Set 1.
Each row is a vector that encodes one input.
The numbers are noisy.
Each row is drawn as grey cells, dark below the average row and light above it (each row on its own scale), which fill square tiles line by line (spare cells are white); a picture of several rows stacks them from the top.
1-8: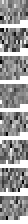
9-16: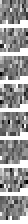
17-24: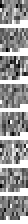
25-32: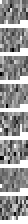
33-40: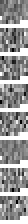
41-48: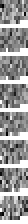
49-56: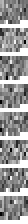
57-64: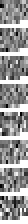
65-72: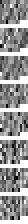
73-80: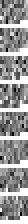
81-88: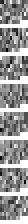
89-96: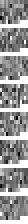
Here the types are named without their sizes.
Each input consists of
a point on a line.
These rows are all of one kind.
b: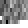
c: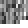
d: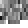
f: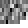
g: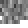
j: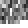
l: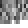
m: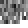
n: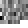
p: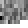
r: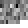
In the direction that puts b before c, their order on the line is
l, r, f, b, g, m, c, j, d, p, n.
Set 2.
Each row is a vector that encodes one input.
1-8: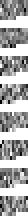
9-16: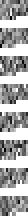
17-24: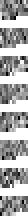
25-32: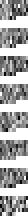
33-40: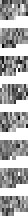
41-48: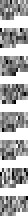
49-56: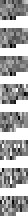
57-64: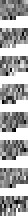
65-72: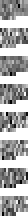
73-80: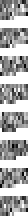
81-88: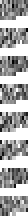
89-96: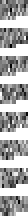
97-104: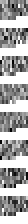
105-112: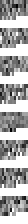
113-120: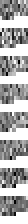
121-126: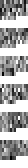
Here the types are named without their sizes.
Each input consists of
a node of a tree.
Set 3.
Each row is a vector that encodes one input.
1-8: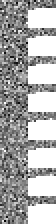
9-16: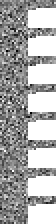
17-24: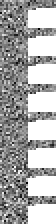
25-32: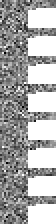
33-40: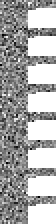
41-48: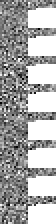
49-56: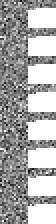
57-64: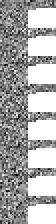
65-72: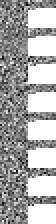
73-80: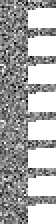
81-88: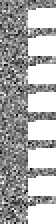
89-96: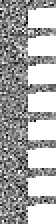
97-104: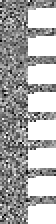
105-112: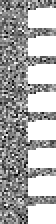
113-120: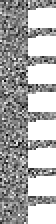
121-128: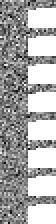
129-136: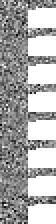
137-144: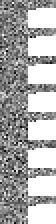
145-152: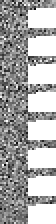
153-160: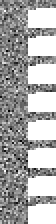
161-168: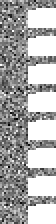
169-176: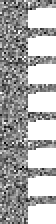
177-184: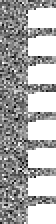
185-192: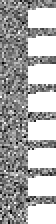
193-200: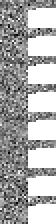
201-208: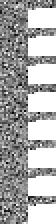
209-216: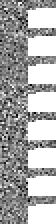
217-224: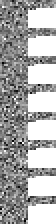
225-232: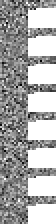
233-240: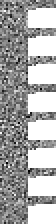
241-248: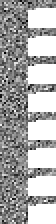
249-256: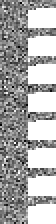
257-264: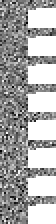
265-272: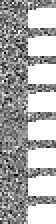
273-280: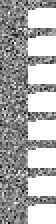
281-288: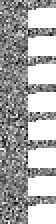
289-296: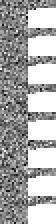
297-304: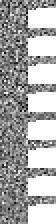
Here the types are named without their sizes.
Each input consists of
a point on a line.
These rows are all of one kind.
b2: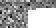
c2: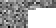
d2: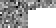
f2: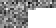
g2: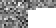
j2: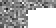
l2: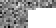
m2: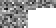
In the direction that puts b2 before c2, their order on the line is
d2, j2, m2, b2, c2, l2, f2, g2.
